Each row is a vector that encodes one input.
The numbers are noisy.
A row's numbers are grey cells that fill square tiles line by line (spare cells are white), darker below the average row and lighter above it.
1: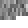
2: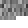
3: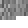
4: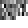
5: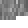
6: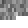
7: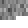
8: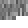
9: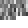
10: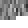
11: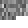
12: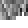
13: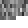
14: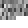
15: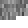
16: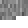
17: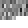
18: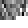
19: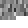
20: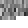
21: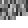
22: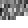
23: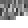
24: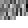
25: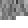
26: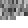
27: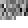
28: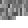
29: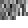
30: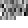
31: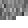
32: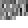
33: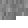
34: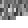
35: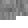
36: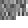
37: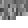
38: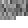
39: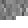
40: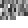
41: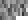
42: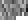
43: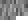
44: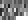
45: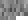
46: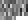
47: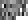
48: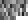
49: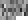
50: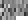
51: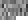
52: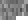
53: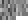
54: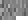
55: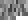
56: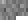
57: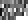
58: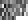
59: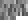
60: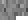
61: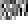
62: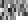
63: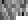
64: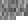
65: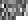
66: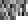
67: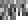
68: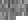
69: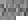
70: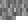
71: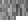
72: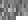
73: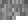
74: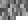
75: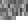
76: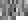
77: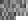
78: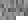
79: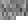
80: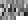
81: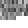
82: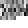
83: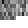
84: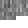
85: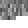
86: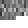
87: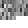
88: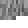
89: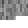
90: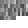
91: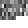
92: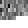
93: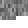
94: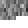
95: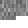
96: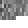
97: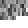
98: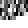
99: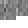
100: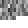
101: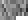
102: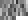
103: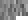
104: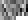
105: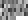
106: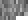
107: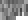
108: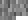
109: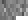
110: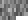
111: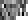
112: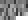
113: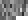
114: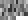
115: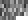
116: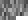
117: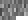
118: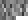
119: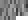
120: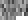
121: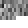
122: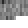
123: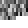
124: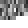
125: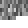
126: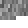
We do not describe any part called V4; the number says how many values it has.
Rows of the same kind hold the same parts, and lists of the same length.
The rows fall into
2 kinds.
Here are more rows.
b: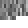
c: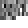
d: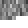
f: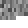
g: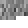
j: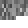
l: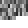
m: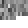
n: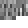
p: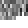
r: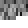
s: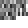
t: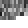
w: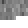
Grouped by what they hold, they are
b, c, g, l, n, p, s
d, f, j, m, r, t, w

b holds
a point on a 6-point line, a true/false value and a value of V4.
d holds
a point on a 5-point line and a point on a 6-point line.
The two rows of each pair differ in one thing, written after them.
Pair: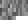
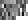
the value of V4
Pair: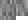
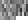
the place on the 6-point line
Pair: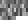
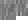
the value of V4
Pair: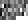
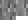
the place on the 6-point line
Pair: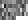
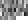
the true/false value
